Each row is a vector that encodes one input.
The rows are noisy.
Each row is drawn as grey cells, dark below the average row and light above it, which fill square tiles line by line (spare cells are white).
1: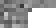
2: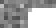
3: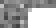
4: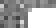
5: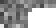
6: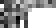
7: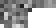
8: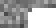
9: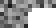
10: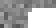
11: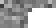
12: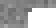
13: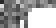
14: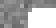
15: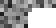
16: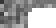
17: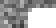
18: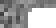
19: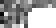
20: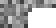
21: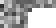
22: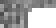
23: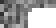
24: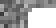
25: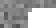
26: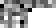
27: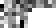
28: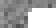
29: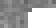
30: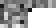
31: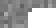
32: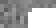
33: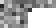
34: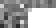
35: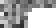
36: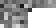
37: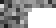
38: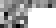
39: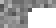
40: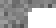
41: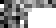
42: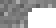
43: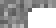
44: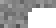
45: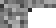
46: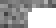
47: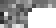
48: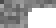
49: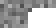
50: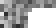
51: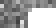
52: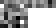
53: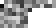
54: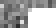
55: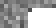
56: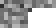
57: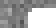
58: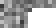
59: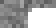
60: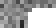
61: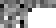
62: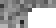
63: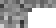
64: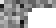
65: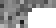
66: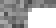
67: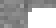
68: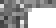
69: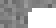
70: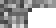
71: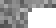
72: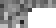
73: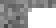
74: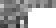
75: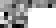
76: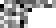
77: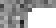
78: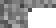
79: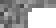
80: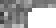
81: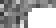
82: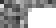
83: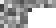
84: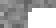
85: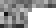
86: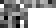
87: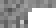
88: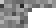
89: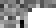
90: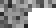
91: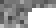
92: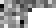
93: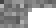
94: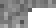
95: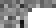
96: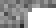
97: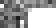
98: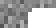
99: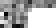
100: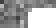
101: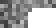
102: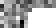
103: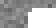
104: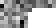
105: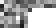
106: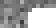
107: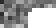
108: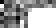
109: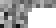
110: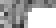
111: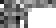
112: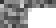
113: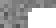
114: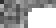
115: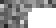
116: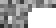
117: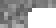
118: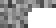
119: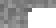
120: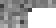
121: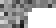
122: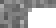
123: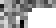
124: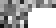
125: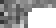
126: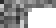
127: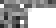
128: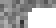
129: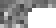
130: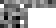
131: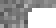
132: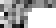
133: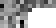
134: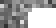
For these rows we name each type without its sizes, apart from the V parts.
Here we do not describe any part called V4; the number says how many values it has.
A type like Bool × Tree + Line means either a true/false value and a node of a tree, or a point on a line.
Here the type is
List(Bool × V4).
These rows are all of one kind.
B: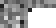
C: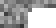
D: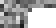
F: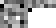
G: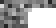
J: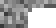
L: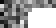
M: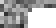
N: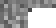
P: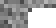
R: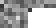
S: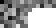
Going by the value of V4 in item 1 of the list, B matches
F, G, J and R.
